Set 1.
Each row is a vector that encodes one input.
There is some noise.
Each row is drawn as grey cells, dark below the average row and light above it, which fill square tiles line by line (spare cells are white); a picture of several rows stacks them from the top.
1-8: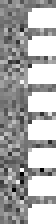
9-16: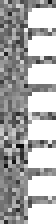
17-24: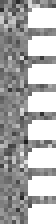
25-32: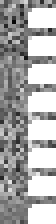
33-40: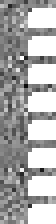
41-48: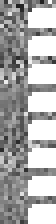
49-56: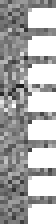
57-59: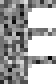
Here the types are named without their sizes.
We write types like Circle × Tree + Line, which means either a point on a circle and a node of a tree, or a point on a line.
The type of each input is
List(Line).
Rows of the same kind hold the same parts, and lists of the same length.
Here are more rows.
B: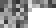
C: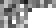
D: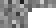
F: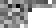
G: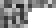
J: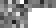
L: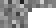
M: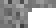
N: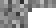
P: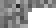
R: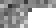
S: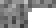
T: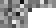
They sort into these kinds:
B
C, F, J, R
D, G, L, M, N, P, S, T

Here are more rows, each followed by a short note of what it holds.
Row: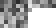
the empty list
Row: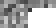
a list of one item
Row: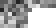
the empty list
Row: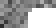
a list of two items
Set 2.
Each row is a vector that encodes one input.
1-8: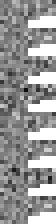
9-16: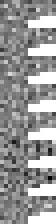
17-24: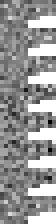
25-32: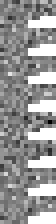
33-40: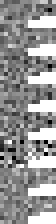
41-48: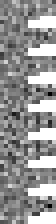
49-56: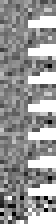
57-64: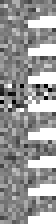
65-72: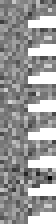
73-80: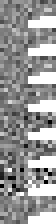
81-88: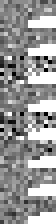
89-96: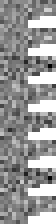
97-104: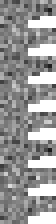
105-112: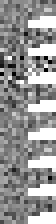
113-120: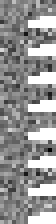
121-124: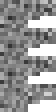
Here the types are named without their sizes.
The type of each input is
List(Line).
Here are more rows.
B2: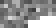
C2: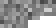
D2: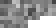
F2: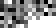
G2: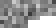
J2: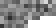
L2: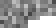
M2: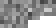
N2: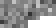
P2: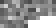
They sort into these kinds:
B2, C2, D2, G2, L2, M2, N2, P2
F2
J2

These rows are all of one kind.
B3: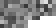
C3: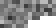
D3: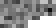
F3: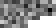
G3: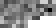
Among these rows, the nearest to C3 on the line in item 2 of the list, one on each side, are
B3 and F3.
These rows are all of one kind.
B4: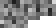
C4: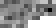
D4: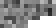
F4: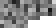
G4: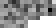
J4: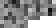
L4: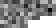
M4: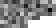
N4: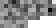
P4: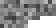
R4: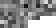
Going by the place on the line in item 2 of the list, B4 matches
D4, F4, L4 and M4.
